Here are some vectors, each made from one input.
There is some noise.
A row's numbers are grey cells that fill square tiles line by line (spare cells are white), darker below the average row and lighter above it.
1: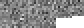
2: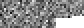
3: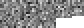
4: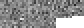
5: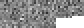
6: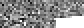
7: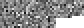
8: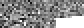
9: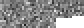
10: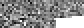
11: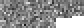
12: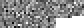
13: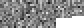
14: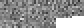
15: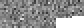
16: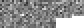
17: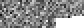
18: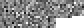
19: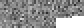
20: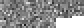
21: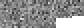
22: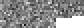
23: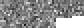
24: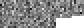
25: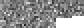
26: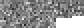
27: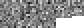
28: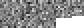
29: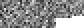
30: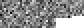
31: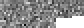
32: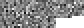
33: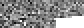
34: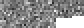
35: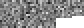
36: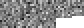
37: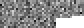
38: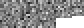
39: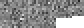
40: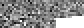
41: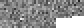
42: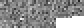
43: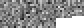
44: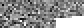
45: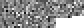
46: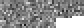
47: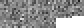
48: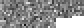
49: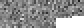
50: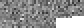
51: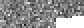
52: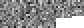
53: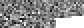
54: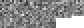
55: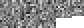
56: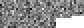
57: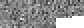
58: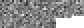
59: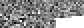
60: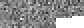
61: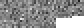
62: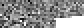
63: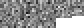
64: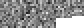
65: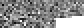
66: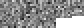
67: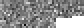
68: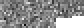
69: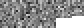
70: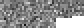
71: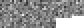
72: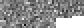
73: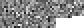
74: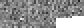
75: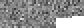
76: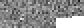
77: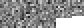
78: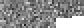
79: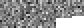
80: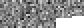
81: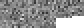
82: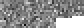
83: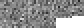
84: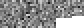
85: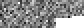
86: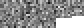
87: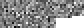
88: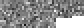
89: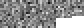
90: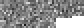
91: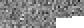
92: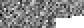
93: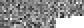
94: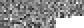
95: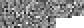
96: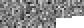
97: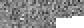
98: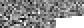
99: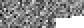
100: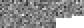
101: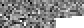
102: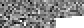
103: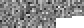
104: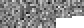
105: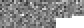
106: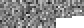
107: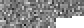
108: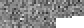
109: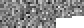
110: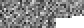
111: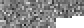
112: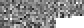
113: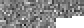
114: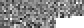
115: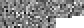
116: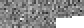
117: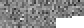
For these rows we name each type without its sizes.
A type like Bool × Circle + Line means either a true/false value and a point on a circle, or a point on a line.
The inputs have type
Tree.
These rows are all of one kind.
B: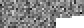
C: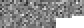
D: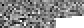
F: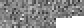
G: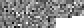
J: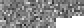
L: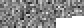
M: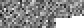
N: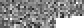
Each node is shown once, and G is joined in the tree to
M.
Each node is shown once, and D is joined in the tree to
N.
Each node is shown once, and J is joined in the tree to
F.
